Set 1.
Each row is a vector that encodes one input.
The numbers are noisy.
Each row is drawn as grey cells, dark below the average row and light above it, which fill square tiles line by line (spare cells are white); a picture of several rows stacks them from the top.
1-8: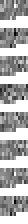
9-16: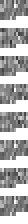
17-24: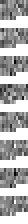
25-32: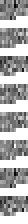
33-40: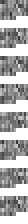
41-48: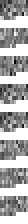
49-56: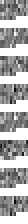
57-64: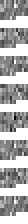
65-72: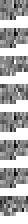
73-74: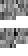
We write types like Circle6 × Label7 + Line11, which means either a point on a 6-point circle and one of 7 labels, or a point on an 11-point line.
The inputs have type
Circle8 + Unit.
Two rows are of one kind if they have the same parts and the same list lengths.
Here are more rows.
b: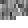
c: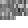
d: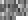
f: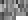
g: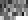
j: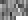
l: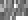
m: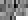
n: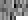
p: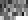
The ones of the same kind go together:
b, c, d, f, j, l, m, n
g, p

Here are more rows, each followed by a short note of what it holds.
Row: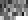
a fixed value
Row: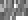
a point on an 8-point circle
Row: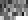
a fixed value
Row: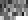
a fixed value
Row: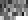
a fixed value
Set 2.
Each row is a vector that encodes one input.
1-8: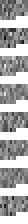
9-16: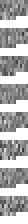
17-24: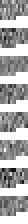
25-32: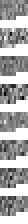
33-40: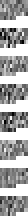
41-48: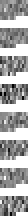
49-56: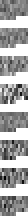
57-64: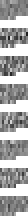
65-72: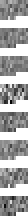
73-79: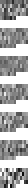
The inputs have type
Line8.
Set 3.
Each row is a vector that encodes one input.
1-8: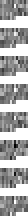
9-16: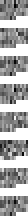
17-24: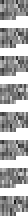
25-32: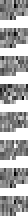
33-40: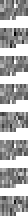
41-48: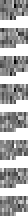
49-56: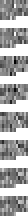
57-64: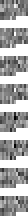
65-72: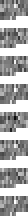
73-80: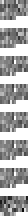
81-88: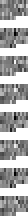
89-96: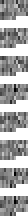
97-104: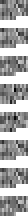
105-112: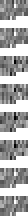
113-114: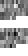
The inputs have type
Circle16 + Unit.
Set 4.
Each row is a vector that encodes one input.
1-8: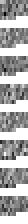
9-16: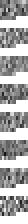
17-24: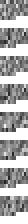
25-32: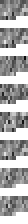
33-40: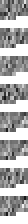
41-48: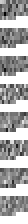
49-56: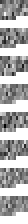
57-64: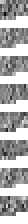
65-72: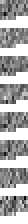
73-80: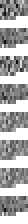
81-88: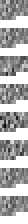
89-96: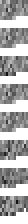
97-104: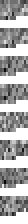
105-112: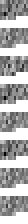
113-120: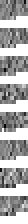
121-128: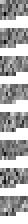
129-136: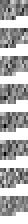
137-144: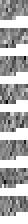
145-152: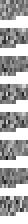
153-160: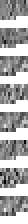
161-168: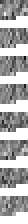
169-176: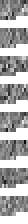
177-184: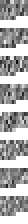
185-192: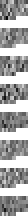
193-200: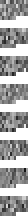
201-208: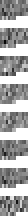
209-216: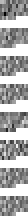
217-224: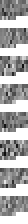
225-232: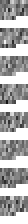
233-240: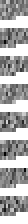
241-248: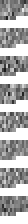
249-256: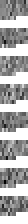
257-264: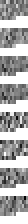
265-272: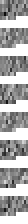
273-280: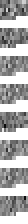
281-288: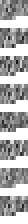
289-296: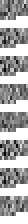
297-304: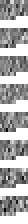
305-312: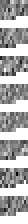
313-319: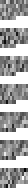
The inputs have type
Circle9.
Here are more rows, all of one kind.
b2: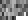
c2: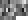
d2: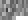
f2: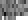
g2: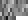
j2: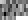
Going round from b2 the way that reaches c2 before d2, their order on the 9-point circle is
b2, c2, j2, f2, d2, g2.
